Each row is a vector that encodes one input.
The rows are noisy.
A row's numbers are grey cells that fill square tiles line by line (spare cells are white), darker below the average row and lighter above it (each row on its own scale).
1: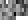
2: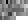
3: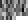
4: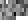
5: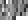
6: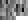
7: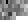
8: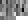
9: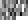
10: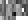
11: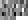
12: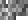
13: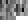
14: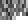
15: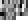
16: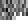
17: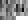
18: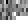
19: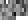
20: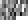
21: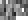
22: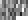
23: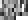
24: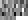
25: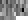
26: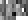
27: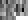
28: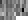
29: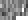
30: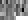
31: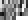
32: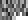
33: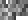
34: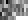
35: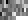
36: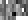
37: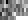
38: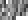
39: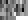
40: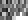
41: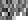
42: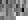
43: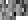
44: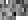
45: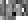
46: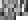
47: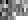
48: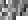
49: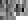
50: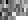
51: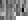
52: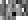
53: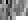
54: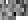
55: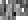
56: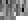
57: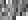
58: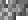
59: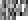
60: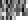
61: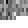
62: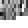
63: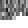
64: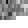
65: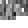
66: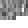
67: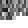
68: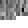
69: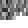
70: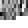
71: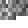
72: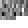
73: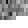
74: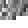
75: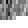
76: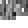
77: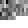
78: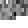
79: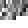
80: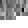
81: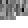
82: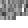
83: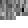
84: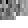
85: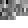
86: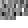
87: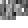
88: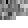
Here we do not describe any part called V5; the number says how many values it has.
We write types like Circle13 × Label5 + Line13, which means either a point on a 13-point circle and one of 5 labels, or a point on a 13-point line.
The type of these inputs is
Bool × (Line6 + V5).
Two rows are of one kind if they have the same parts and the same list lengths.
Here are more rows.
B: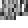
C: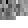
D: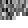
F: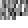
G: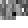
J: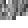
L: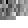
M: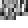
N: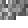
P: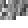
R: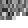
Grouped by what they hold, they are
B, C, F, L, M
D, G, J, N, P, R

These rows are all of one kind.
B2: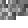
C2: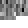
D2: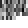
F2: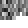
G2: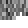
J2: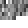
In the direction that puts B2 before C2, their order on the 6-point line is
F2, G2, D2, B2, C2, J2.
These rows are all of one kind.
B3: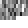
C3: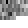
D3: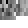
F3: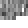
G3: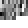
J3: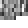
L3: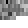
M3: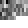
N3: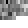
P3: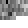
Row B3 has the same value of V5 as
C3, L3, N3 and P3.
